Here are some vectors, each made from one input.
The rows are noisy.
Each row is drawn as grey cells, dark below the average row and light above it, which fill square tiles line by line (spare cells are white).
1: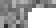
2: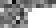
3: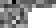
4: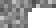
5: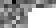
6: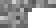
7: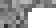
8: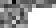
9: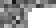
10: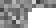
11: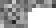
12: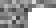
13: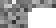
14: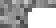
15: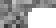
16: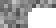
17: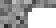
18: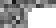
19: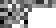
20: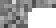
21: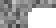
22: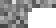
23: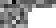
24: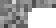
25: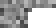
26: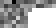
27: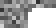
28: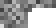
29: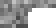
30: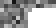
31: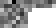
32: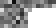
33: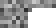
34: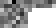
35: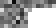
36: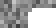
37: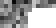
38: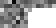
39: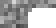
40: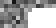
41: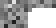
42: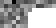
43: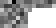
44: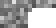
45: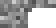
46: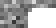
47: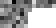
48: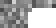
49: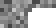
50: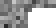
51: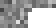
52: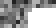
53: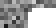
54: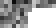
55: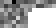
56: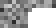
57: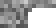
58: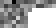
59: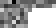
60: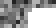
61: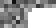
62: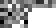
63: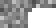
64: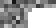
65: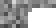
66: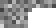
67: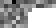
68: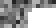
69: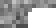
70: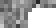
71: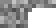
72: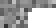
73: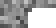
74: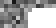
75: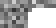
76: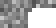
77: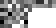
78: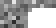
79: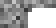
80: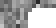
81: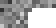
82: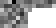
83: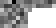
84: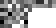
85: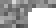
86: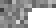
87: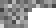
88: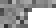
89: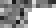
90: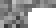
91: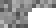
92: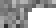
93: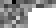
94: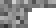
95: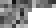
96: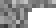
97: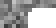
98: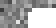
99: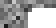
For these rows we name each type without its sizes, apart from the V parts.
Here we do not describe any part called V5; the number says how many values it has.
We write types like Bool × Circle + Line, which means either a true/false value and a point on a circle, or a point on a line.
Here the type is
List(Bool × V5).
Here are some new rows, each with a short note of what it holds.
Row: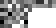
the empty list
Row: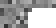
a list of two items
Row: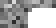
a list of two items
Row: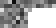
a list of one item
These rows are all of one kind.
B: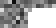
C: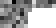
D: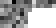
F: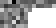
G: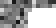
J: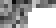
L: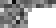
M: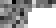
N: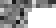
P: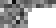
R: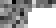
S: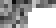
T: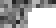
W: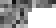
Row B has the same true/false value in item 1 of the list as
F, L and P.
